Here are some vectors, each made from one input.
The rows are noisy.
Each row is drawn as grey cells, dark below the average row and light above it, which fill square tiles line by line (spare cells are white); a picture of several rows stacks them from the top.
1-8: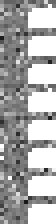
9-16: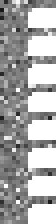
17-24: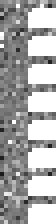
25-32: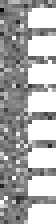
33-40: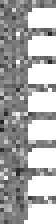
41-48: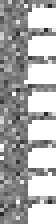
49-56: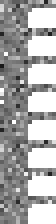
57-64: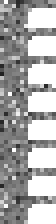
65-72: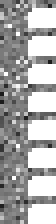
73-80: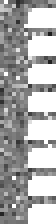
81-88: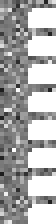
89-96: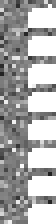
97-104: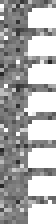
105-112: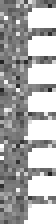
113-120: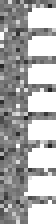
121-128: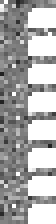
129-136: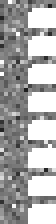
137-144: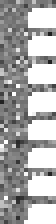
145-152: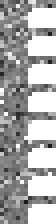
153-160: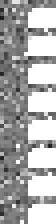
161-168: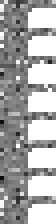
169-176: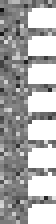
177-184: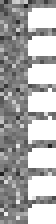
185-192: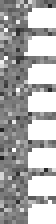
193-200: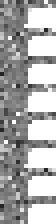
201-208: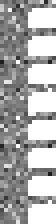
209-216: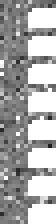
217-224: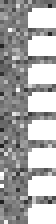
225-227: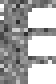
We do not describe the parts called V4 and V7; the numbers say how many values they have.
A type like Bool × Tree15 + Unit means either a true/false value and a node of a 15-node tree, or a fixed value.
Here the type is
Bool × Tree9 + (Circle6 + V4) × V7.
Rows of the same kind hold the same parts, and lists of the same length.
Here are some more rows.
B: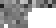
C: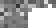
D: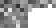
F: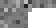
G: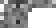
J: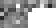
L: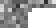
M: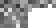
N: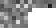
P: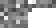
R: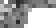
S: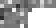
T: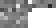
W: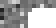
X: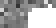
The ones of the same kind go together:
B, F, S, W
C, D, G, L, M, R, X
J, N, P, T

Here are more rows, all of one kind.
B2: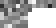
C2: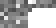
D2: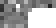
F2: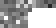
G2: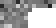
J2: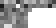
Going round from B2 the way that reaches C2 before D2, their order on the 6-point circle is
B2, C2, J2, D2, G2, F2.
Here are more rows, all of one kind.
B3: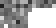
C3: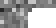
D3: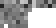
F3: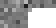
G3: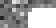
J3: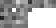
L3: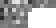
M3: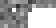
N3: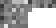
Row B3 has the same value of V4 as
G3 and M3.
